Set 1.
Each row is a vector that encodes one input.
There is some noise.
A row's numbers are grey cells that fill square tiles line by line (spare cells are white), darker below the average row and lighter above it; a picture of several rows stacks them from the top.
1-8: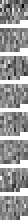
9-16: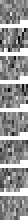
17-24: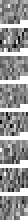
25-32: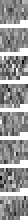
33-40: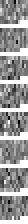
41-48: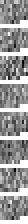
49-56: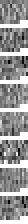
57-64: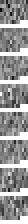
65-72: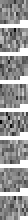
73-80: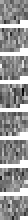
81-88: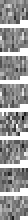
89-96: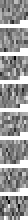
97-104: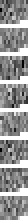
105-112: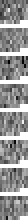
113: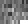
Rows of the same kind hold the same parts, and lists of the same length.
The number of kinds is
2.
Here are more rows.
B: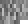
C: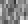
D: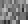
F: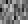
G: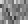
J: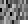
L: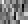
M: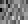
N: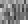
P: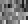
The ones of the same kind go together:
B, C, D, G, N
F, J, L, M, P

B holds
one of 10 labels and a point on a 9-point line.
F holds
a point on a 9-point line and a node of a 9-node tree.
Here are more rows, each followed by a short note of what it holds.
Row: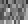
a point on a 9-point line and a node of a 9-node tree
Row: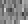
one of 10 labels and a point on a 9-point line
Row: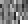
a point on a 9-point line and a node of a 9-node tree
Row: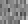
one of 10 labels and a point on a 9-point line
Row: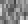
one of 10 labels and a point on a 9-point line
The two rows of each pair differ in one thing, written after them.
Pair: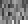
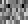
the node of the tree
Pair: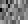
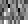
the node of the tree
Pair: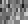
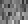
the node of the tree
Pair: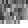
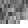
the node of the tree
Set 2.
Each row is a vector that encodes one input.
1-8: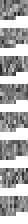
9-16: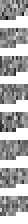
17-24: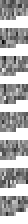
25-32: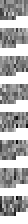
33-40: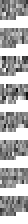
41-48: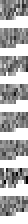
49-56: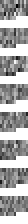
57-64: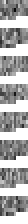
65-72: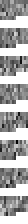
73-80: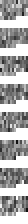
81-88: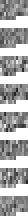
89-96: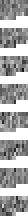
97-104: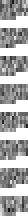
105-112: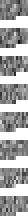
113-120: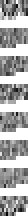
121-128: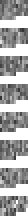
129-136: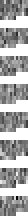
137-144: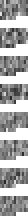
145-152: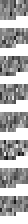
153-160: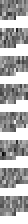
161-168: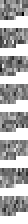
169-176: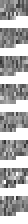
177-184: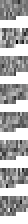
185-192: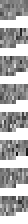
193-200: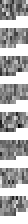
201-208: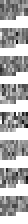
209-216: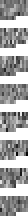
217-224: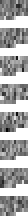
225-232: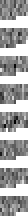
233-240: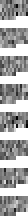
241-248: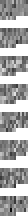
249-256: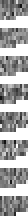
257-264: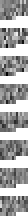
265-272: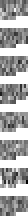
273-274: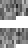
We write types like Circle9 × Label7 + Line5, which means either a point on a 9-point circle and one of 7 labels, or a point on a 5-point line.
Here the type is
(Circle6 + Tree14) × Tree14.
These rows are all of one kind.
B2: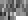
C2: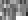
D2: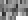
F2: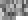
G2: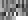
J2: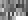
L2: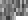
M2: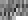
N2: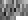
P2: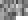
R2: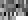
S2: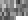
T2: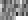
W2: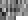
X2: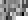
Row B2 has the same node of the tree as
J2, M2, R2 and X2.
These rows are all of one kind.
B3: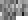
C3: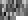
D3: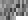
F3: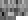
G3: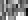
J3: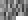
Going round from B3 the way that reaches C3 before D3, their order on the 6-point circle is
B3, F3, G3, J3, C3, D3.
